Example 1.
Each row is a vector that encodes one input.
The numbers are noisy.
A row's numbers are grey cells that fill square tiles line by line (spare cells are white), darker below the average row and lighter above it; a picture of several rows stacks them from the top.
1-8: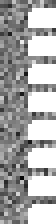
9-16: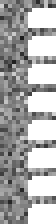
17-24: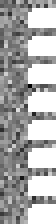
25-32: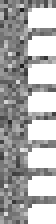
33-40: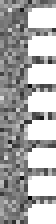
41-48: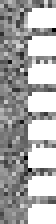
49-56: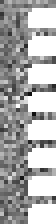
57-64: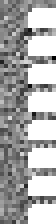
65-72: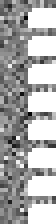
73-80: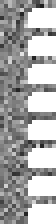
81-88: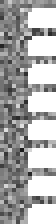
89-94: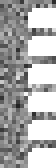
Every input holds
a point on a 13-point line.
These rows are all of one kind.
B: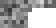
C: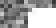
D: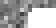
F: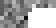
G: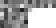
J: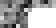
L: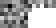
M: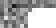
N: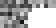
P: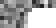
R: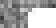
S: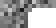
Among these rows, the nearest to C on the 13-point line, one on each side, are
F and G.
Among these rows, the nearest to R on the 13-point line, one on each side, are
D and P.
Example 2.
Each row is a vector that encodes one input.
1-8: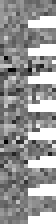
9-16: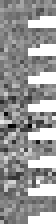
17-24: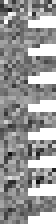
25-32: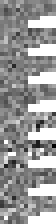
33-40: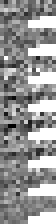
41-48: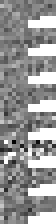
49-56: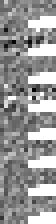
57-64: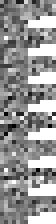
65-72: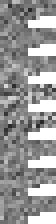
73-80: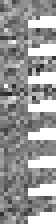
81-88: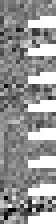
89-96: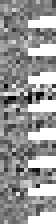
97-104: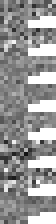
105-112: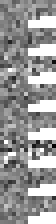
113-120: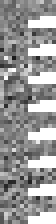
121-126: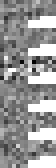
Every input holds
either a point on a 20-point circle, or a fixed value.
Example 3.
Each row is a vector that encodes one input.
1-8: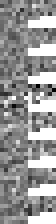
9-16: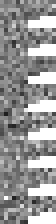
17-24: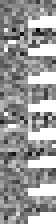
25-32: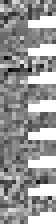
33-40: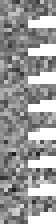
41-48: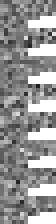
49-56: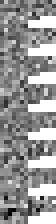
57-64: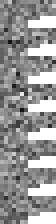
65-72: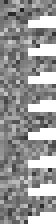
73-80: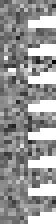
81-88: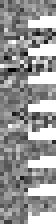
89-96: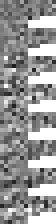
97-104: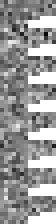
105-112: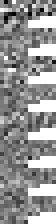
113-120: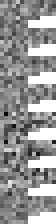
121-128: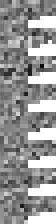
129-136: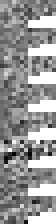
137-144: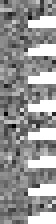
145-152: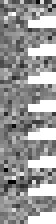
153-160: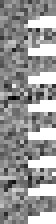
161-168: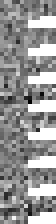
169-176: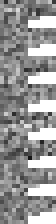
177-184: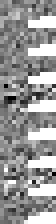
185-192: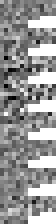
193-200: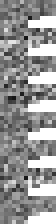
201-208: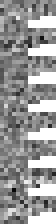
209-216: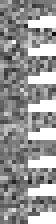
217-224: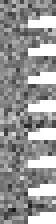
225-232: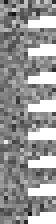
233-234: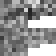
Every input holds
a point on a 20-point circle.
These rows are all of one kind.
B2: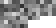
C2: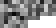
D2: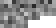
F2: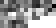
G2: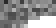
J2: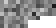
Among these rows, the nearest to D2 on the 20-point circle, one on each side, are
B2 and G2.
